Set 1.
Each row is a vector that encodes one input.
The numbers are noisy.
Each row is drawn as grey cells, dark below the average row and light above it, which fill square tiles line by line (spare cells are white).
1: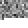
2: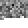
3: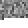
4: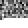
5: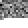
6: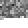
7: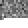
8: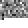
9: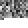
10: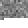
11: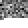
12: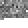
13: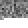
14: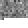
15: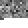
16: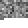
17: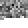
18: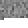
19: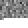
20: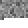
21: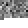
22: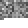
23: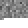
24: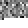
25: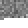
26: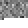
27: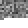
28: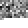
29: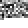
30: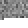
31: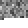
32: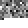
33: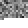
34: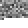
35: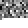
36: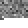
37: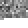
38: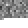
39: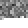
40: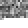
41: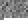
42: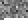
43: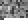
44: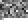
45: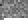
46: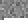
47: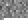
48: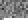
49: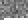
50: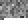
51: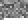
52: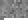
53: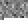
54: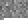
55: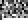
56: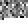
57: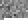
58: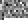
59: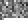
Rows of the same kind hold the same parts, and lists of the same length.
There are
2 kinds of row.
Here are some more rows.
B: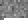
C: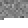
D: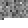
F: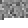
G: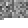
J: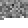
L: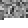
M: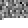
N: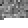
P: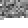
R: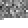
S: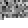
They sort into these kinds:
B, C, F, G, L, M, N, R
D, J, P, S

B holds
a point on a 7-point line.
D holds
one of 5 labels.
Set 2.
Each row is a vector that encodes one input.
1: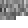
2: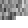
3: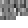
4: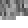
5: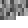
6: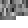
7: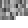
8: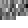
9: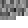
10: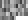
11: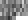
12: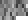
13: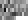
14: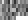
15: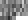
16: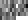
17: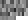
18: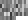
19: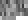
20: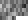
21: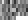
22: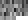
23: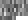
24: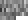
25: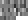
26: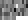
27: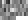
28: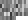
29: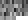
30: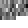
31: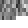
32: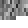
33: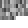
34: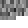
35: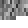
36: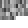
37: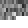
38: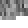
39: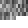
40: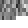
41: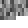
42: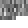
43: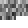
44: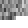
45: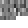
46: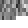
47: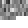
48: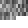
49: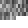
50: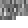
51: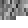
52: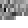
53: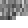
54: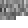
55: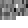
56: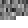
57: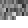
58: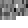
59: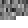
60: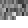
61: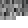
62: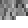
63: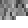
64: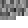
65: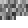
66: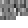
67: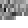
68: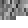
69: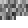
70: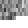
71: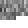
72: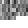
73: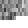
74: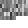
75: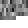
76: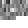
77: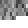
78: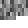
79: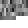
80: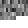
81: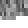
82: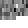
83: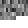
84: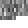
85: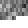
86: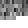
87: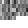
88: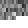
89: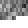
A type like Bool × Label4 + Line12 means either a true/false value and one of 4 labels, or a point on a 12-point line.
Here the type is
Circle5 × Circle5.
